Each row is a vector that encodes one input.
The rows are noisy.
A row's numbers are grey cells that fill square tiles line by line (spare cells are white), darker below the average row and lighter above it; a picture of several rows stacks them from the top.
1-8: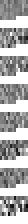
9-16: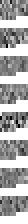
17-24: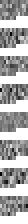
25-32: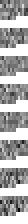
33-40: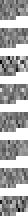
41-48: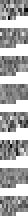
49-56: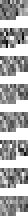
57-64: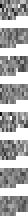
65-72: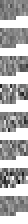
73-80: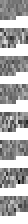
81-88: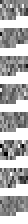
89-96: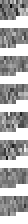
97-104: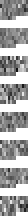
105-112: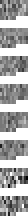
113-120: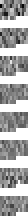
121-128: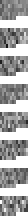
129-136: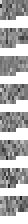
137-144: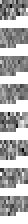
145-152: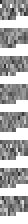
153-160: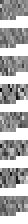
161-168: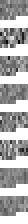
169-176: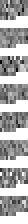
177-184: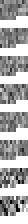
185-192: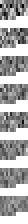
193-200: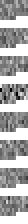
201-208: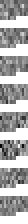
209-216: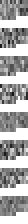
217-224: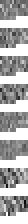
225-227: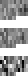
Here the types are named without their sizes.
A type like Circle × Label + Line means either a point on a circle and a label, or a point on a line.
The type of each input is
(Bool × Circle + Unit) × Tree.
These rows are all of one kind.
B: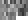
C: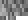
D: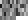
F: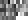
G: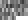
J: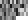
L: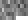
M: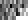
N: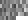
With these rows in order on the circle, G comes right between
D and L.
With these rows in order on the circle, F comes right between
C and J.
